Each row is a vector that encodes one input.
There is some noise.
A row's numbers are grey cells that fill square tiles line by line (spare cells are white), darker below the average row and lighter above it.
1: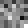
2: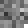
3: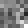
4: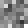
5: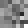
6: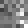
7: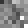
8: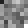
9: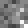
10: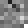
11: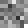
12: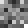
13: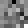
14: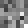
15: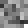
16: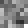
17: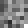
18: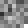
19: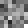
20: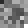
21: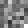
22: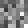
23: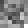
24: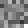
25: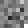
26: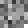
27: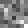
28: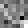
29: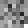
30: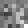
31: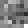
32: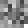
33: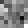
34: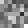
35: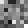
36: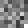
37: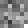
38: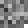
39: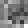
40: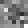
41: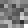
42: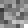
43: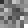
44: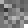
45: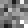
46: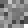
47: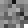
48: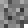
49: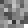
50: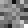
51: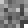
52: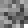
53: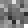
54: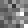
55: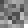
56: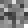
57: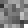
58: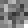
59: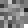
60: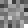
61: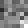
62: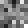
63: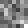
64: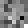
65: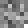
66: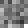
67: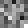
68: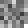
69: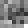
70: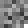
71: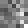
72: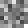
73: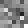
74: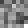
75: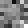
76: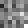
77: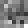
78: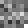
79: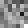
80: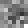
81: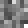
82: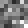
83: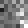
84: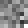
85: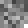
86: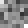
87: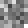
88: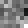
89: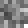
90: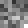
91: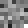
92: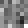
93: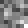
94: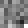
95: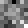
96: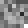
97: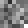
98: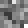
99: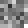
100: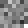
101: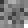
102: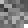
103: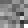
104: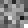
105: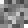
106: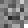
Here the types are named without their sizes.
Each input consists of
a point on a circle, a label and a true/false value.
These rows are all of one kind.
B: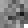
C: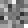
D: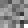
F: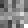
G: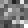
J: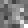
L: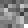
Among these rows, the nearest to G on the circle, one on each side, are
C and F.
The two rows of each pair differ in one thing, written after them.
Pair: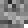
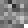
the place on the circle
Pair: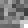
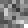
the label
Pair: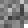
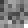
the label
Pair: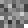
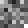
the label
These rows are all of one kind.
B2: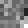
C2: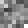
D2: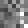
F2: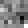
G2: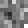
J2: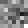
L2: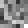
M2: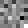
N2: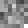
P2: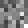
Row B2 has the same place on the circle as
F2 and J2.
